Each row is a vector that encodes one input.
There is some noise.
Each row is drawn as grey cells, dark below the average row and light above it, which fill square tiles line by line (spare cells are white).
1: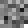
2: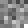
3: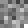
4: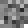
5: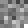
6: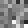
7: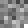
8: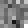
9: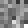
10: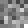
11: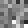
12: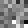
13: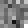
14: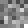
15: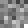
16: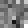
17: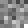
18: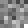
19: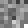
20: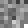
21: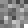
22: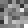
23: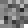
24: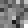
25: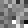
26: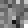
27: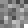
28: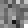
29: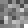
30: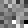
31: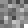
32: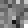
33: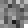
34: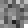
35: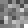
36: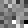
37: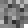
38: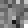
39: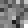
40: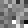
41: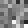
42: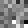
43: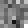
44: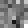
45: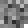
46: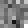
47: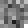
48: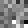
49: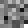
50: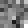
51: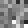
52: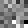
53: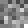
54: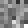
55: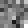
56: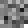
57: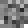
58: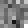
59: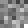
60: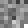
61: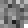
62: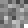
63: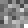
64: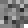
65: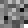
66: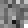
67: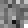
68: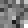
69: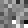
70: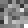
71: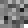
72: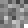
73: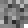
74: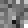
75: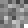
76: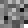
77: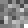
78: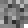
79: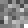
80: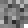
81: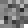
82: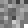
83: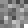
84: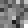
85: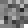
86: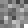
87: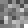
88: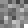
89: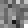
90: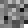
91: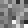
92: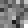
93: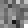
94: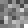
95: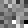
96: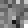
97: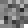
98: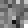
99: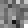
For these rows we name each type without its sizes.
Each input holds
a point on a line and a true/false value.
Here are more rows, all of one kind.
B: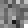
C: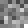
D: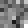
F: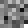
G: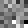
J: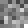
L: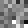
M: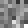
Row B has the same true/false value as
D and F.
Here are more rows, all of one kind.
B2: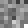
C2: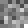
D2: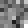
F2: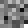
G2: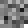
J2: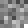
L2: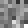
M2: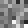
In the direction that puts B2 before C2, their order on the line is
F2, G2, M2, L2, B2, J2, C2, D2.
